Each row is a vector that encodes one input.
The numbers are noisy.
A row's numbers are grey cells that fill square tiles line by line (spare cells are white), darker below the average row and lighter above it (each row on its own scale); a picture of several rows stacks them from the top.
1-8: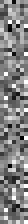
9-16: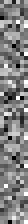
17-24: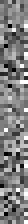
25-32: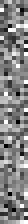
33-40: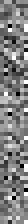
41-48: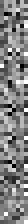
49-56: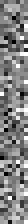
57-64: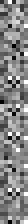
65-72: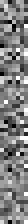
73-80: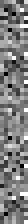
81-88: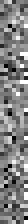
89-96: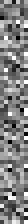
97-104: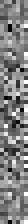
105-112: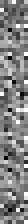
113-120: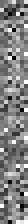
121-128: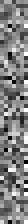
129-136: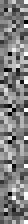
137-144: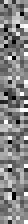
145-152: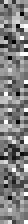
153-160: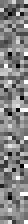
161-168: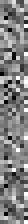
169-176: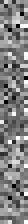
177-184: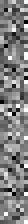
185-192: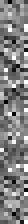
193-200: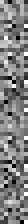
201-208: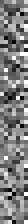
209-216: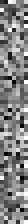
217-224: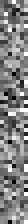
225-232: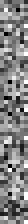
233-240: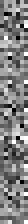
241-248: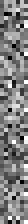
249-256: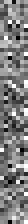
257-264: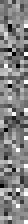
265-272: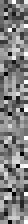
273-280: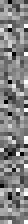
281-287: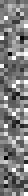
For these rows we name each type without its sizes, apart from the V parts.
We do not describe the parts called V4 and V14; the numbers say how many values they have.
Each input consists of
either a point on a line, or a true/false value and a value of V14, or a value of V4.
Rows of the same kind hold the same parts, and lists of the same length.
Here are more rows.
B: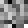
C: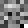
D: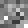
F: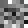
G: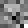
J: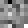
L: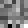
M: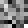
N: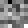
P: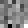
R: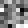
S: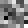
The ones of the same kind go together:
B, J, M, N
C, D, G
F, L, P, R, S

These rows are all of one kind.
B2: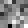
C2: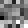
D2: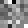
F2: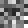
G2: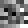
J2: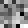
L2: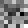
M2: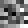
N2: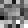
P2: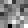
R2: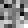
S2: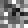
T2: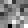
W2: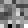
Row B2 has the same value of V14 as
F2, P2 and T2.
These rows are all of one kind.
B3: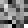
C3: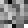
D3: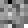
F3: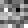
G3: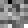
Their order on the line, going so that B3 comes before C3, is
B3, C3, D3, G3, F3.
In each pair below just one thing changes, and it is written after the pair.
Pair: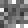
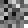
the value of V14
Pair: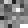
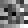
the true/false value
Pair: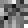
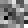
the value of V14
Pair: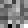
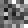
the true/false value
